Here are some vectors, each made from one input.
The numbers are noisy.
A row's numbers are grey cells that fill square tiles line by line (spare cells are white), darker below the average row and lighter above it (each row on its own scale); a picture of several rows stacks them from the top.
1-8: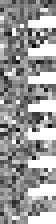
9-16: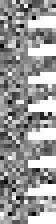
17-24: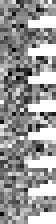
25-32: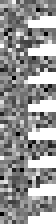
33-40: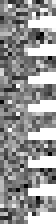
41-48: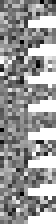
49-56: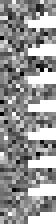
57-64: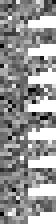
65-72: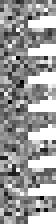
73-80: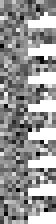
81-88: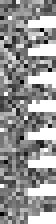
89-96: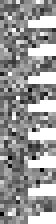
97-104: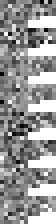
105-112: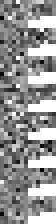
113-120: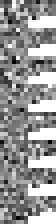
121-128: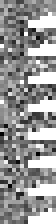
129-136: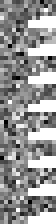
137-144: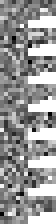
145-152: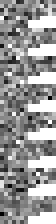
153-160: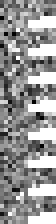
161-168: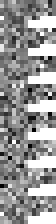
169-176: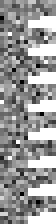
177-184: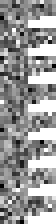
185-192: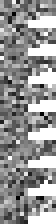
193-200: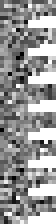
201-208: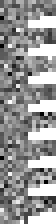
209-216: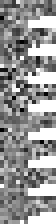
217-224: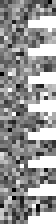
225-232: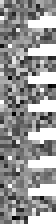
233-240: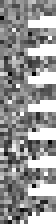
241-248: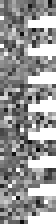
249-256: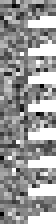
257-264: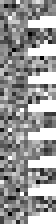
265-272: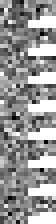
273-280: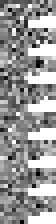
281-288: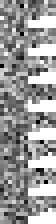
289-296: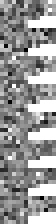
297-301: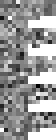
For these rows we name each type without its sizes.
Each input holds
a label, together with a list of points on a line.
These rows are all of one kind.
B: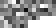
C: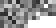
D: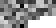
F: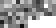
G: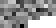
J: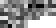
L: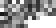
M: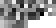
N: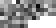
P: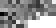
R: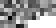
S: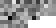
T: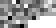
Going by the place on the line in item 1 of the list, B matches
F and G.
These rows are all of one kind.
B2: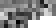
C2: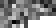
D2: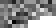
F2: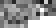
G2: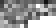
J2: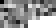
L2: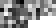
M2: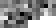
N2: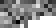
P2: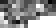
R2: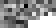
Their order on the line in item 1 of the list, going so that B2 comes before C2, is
M2, B2, R2, L2, J2, F2, P2, N2, D2, G2, C2.
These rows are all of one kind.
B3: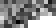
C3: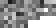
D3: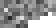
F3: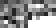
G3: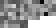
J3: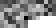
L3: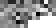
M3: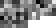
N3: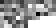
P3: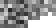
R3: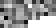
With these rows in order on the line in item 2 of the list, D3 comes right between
G3 and R3.
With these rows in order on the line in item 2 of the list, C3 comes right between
N3 and P3.
